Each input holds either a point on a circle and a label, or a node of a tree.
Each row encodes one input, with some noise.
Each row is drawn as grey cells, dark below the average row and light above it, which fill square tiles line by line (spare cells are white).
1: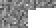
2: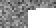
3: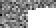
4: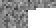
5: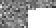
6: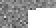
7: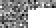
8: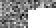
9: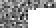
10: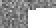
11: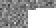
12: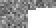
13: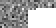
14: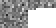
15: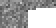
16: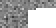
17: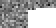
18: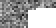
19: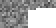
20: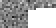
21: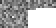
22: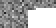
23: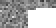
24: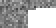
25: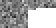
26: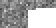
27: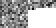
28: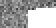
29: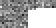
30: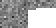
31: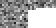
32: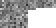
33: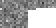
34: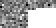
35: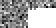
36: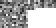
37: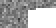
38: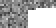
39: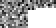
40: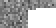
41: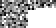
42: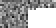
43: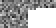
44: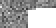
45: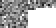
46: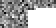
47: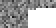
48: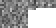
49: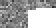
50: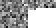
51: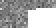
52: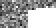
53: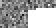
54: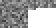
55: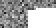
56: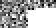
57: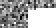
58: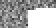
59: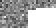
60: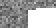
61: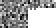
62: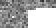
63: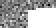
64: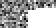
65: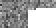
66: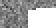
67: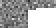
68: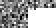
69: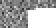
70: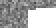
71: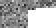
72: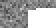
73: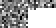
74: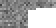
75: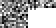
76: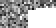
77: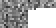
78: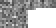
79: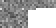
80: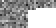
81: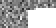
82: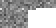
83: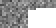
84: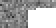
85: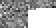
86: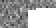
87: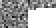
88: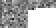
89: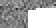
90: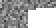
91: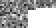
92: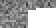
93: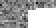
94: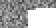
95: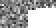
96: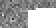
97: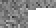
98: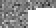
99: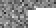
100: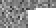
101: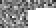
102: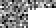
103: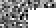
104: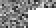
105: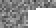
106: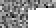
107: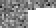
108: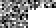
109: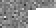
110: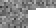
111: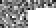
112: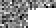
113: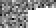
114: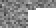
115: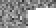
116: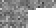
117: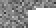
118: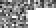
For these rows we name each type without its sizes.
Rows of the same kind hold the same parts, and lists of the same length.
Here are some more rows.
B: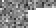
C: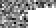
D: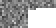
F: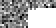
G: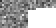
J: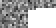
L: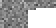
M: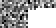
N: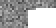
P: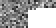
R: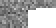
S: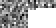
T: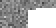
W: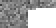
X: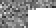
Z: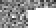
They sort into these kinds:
B, C, D, G, J, L, M, R, S, T, W
F, N, P, X, Z

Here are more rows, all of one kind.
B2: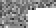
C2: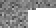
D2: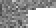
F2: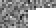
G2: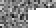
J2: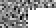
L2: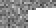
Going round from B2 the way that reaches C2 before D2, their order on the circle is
B2, F2, L2, J2, G2, C2, D2.
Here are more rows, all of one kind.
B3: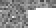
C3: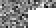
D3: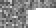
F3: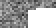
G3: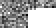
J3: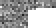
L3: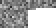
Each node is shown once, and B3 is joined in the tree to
D3 and J3.
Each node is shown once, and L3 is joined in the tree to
G3.
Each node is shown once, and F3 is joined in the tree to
C3 and J3.
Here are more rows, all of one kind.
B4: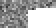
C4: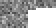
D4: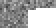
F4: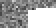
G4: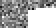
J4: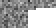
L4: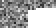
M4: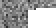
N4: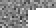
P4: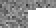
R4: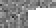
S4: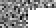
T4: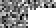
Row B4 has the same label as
D4, F4 and T4.
